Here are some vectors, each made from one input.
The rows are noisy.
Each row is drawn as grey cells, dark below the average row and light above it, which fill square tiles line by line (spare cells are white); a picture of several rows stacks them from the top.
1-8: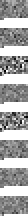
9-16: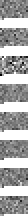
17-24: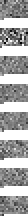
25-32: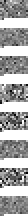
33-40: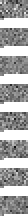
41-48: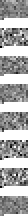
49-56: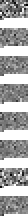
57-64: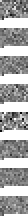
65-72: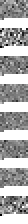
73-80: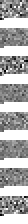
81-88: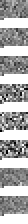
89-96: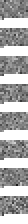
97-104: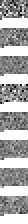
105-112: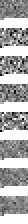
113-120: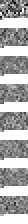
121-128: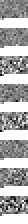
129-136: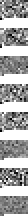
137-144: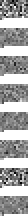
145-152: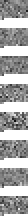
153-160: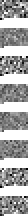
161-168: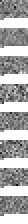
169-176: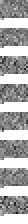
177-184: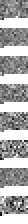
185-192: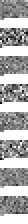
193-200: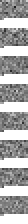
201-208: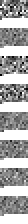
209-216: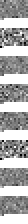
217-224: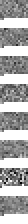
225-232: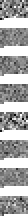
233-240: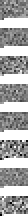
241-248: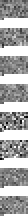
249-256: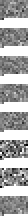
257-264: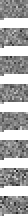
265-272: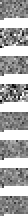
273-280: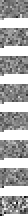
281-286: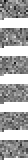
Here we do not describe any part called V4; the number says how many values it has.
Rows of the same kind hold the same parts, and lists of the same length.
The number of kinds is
3.
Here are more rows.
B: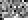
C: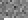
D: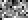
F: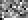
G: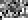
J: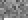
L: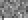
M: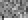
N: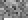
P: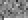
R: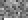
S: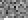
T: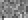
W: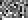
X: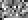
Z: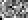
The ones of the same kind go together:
B, D, F, X, Z
C, J, L, M, N, P, R, S, T
G, W

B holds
a point on a 9-point line.
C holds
four true/false values.
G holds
a value of V4.
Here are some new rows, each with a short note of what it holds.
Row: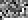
a value of V4
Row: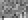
four true/false values
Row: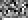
a value of V4
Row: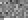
four true/false values
